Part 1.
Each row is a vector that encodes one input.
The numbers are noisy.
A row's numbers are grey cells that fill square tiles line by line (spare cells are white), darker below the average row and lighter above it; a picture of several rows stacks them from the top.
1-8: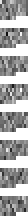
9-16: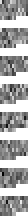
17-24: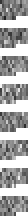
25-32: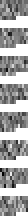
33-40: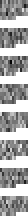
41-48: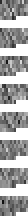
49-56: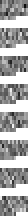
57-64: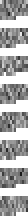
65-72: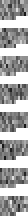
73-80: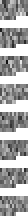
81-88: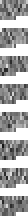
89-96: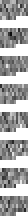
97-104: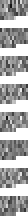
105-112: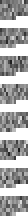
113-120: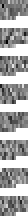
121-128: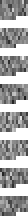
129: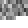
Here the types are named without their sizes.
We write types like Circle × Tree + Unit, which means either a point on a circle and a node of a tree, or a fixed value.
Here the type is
Bool × Bool × Bool + List(Line).
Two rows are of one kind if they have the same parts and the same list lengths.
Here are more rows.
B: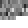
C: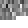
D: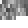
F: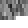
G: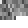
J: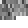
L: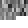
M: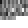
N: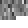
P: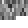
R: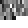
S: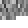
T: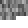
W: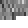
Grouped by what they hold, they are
B, M
C, D, G, J, S
F, L, N, P
R, T, W

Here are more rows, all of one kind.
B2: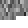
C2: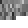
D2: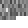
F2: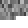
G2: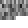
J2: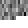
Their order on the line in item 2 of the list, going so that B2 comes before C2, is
G2, J2, B2, C2, F2, D2.
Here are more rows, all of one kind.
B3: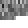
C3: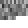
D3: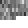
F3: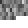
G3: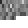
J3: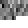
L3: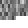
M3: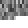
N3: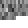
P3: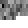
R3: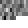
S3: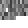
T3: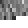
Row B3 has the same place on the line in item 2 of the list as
G3, J3, L3 and T3.
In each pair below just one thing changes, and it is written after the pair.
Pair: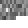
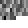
the place on the line in item 2 of the list
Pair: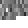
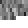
the place on the line in item 1 of the list
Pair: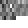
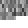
the place on the line in item 2 of the list
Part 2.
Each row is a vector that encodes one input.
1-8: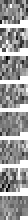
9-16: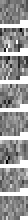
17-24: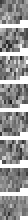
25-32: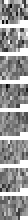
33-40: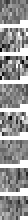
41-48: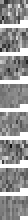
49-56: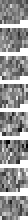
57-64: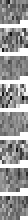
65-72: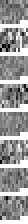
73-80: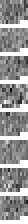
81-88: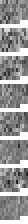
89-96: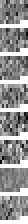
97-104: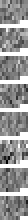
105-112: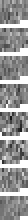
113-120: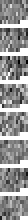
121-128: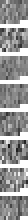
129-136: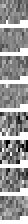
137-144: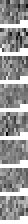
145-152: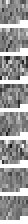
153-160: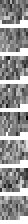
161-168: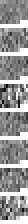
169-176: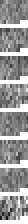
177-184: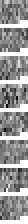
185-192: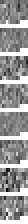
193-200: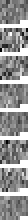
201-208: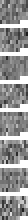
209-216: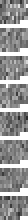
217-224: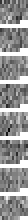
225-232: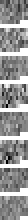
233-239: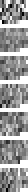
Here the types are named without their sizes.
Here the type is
Line × Tree × (Tree + Unit).
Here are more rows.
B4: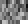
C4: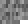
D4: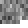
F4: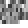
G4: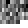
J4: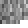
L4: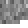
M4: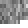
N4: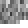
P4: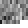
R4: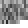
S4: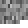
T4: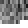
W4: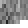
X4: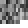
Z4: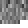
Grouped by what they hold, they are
B4, C4, D4, G4, J4, L4, M4, P4, S4, T4, X4, Z4
F4, N4, R4, W4

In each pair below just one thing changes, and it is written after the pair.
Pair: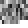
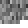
the node of the tree
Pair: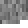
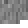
the node of the tree
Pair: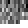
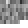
the node of the tree
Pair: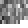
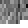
the place on the line
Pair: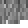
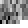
the node of the tree
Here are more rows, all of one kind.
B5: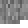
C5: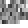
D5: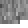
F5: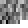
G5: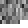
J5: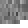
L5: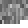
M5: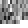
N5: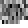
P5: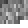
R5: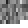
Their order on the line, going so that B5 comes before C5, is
L5, B5, G5, C5, D5, F5, N5, J5, M5, R5, P5.
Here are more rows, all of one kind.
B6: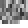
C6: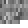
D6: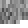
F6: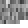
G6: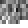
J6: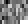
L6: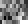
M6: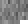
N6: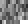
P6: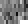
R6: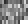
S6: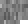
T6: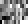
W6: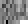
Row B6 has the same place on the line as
J6, P6, T6 and W6.
